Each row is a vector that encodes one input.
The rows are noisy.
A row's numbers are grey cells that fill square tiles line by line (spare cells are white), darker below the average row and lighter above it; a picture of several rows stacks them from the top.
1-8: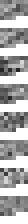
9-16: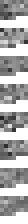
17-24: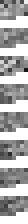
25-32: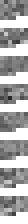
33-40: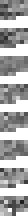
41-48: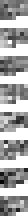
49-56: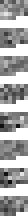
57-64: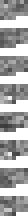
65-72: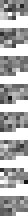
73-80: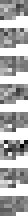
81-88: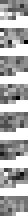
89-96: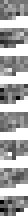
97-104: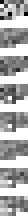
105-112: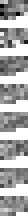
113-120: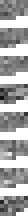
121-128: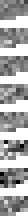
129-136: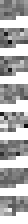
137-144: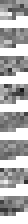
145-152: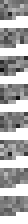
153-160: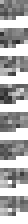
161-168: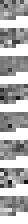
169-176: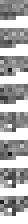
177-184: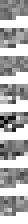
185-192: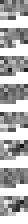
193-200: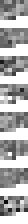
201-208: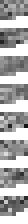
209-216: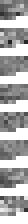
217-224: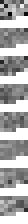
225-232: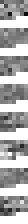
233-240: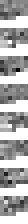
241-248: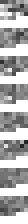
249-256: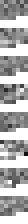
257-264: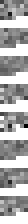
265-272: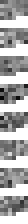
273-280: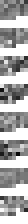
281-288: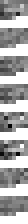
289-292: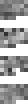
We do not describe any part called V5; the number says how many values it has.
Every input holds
either a point on an 11-point circle and a true/false value, or a value of V5.
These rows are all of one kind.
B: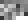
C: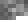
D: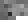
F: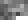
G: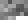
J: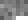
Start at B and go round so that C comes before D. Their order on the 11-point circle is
B, F, C, D, J, G.
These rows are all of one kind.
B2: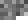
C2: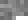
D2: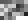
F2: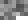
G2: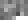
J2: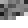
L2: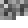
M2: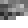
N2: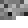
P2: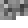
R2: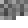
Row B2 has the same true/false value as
C2, G2 and J2.
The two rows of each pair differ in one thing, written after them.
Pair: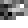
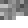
the true/false value
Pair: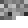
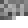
the true/false value
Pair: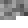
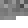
the true/false value
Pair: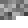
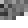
the place on the 11-point circle
